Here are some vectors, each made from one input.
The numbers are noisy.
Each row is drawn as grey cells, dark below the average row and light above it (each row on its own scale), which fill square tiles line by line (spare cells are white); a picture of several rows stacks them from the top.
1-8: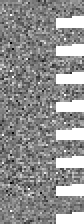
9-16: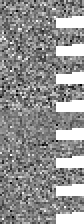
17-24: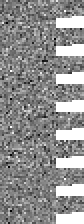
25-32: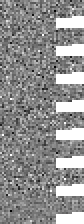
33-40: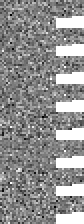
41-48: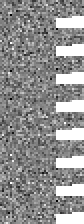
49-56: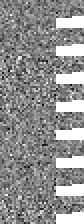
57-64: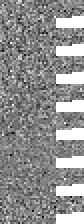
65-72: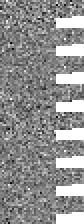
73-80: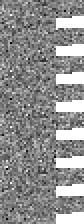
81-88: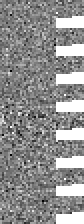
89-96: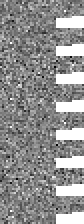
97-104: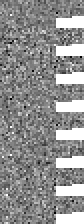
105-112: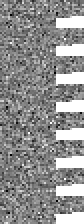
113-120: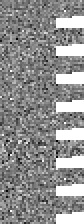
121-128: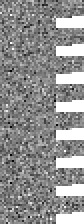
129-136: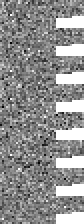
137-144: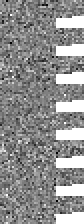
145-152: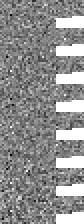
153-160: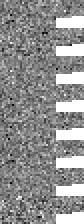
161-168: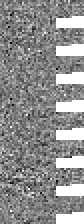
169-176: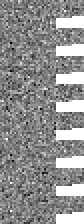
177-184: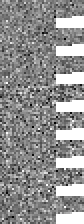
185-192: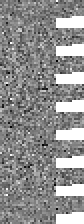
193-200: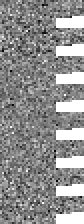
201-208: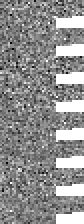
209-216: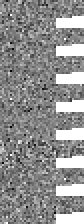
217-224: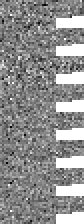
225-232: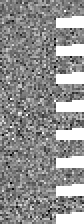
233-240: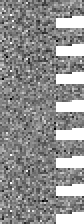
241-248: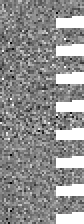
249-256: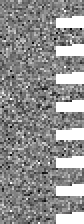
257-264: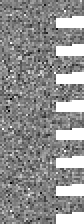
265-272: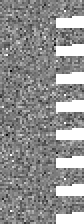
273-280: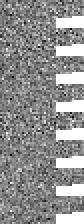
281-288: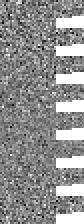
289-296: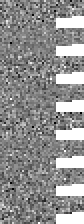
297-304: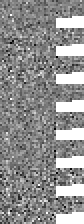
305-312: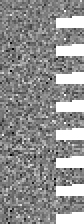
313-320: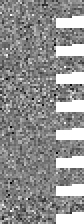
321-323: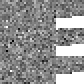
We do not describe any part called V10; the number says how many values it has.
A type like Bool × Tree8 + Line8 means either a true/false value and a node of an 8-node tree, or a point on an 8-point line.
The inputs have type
Bool × Bool × Bool + (Line6 + V10) × List2(Line9).
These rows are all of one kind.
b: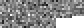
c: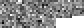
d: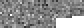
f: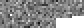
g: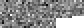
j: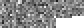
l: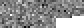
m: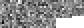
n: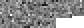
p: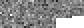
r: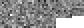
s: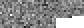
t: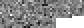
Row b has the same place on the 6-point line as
d, g, p and s.
